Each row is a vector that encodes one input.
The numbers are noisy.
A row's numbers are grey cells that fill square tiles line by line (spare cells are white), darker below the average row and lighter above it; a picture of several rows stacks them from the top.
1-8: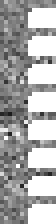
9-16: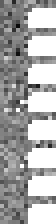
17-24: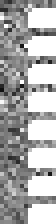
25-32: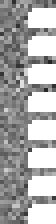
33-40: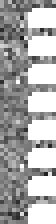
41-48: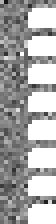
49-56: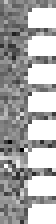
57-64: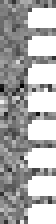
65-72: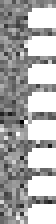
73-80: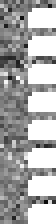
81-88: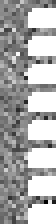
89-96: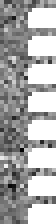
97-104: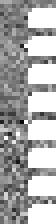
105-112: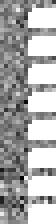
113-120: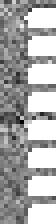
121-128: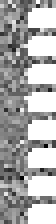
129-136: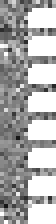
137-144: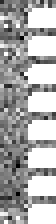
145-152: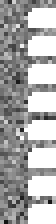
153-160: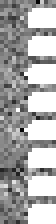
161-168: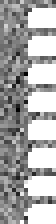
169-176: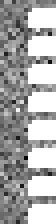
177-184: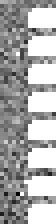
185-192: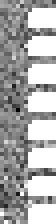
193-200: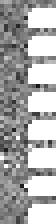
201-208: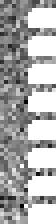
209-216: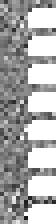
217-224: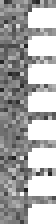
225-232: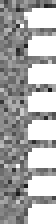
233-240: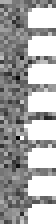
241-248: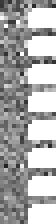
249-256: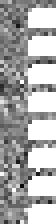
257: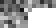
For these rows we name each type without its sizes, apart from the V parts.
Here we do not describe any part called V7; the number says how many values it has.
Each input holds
either a label, or a point on a line and a value of V7, or a node of a tree, or four true/false values.
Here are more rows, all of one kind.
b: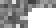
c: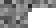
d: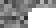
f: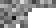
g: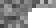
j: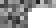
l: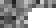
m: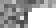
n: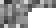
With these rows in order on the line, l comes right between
d and f.
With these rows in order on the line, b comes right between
f and m.
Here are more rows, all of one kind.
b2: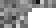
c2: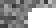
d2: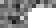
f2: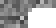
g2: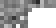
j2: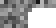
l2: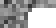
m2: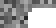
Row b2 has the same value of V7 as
g2 and j2.
